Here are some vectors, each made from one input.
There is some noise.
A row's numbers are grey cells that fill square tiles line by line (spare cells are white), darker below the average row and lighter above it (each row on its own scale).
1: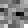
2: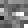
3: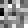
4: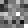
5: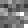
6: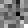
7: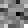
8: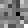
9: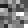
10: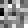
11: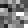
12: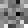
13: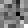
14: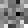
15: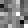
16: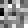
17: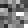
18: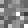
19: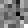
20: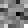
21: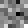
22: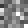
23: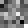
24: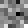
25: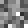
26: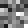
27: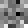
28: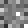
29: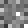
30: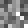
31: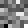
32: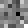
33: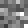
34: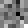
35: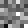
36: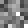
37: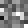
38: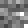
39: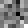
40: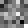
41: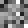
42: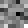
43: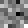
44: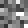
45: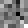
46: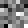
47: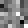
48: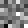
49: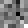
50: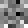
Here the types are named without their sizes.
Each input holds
a list of points on a line.
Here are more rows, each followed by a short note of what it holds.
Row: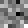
a list of one item
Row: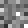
a list of two items
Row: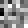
the empty list
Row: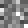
a list of two items
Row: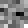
a list of one item
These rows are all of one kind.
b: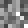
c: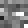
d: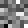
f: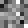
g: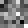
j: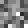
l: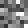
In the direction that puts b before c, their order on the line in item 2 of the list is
j, b, d, f, l, g, c.
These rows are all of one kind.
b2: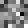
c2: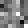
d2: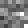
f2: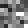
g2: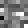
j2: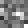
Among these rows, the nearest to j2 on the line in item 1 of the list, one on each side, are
c2 and g2.
